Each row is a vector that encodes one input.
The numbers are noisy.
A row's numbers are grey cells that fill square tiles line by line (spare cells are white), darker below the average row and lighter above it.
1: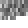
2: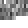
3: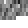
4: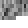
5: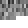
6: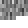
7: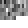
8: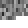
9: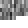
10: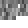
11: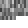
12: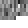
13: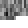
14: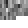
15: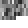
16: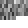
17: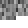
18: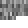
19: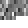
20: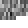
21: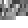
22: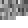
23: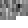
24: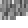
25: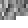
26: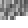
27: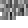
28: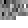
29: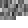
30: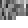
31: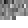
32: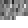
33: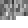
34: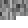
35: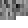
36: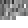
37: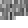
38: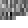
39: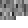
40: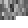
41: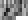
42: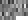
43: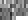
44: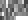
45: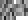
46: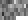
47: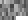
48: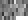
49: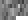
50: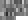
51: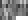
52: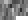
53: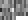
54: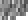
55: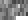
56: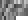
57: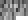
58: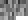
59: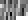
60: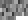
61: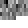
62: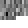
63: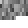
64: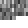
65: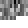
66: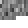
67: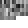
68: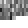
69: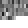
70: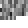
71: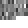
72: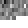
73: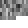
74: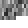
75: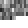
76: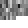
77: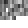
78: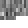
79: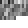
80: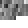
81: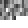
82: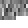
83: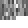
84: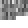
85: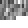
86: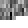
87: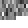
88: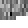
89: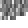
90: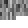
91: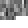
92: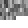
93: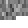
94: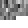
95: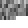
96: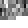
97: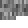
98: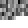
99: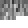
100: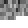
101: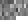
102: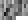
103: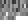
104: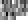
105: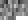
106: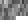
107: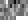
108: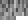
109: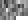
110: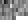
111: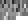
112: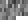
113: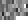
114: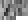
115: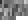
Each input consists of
either a point on an 11-point circle, or three true/false values.
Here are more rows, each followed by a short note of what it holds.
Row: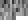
three true/false values
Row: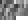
three true/false values
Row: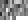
three true/false values
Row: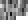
a point on an 11-point circle
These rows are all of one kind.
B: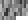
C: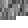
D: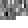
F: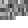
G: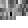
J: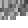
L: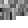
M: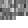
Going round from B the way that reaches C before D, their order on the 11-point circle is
B, J, F, G, L, M, C, D.
